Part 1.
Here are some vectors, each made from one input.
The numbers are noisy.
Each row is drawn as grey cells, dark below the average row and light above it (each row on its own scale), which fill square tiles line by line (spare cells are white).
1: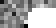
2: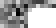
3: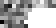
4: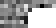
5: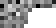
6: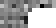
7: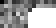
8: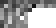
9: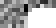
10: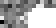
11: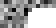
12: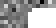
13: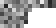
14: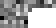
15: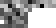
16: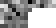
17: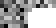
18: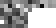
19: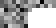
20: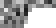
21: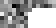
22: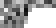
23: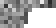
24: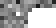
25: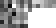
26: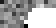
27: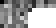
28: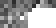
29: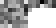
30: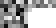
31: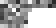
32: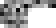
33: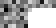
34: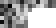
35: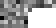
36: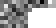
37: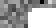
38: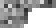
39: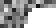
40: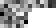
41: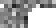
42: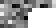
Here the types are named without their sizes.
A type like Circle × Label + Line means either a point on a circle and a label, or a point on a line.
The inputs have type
Bool × Bool × Bool + Circle + Unit.
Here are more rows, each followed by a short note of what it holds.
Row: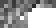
a point on a circle
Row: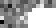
a point on a circle
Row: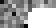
a point on a circle
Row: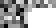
a fixed value
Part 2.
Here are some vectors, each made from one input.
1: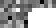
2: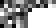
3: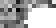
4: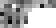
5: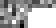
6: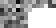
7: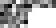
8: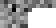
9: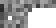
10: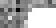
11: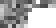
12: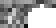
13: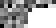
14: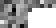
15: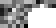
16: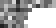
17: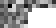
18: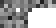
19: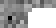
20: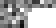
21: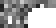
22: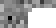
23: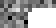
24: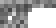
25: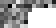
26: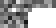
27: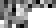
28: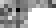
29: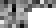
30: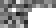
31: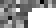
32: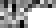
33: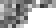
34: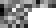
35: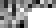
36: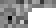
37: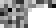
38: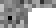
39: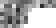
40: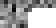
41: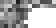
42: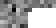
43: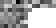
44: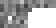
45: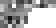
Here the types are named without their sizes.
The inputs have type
Bool × Bool × Bool + Line.
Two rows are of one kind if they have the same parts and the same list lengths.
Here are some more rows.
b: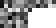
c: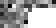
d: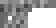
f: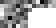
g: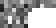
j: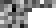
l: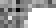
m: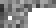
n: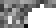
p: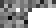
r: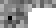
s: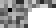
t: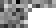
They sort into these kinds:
b, c, d, f, g, l, m, n, p, r, s, t
j

